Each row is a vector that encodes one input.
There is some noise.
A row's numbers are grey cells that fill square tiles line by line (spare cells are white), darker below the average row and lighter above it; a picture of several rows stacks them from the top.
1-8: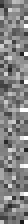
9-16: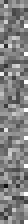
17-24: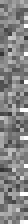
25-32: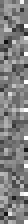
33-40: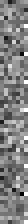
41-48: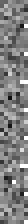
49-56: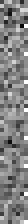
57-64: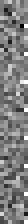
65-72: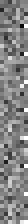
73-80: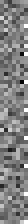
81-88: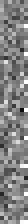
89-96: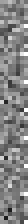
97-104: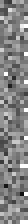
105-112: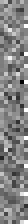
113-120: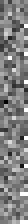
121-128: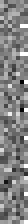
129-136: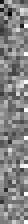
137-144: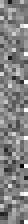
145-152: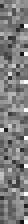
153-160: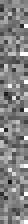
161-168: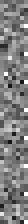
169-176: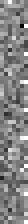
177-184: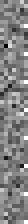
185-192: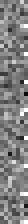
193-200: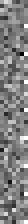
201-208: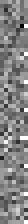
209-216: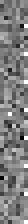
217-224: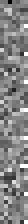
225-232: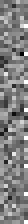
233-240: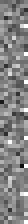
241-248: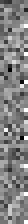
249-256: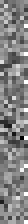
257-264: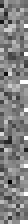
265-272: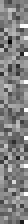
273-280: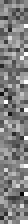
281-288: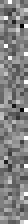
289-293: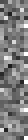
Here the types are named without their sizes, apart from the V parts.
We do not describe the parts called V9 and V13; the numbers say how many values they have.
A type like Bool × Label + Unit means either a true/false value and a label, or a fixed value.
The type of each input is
Bool × Line × V9 × V13.
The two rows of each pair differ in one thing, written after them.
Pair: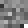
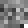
the value of V13
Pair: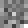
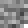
the place on the line
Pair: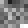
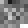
the value of V13
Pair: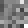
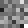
the value of V13
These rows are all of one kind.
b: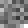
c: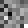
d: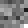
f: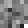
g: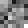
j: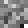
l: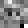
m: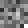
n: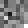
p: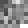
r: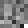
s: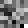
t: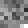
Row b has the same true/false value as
d, n, p and t.
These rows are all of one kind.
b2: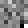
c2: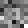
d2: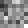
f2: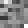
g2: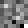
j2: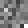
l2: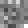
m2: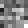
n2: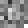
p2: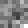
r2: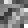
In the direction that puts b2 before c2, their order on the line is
l2, b2, r2, f2, p2, j2, g2, c2, m2, n2, d2.
